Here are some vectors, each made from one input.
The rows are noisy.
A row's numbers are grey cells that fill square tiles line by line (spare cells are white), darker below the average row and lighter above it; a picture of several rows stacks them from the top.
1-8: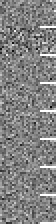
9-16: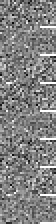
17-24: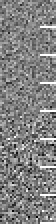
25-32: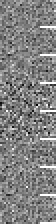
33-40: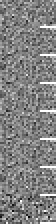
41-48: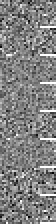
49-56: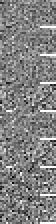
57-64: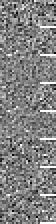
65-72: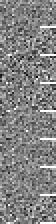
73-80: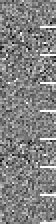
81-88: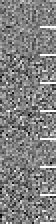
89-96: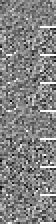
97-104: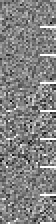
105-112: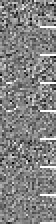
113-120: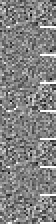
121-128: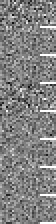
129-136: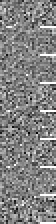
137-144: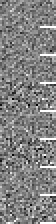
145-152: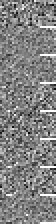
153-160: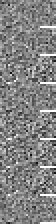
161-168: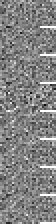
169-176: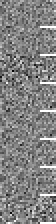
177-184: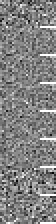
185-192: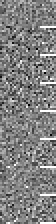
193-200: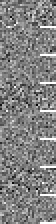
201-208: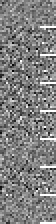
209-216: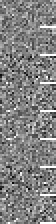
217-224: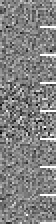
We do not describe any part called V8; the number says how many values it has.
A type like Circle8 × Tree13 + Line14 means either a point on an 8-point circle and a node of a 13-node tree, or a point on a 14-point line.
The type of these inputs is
Bool × Label7 + Unit + V8 × V8.
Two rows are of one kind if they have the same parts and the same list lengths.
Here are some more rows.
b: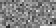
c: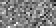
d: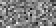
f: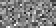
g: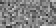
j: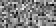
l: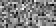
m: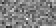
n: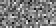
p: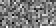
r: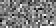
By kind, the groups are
b, g, m
c, d, f, n, p, r
j, l

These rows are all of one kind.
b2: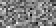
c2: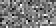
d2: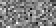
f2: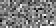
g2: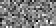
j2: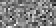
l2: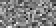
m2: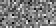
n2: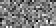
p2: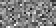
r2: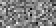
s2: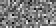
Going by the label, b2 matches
d2 and r2.
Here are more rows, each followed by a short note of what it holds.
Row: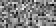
a fixed value
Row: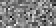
one of 7 labels and a true/false value
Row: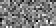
one of 7 labels and a true/false value
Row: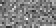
two values of V8
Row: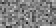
two values of V8
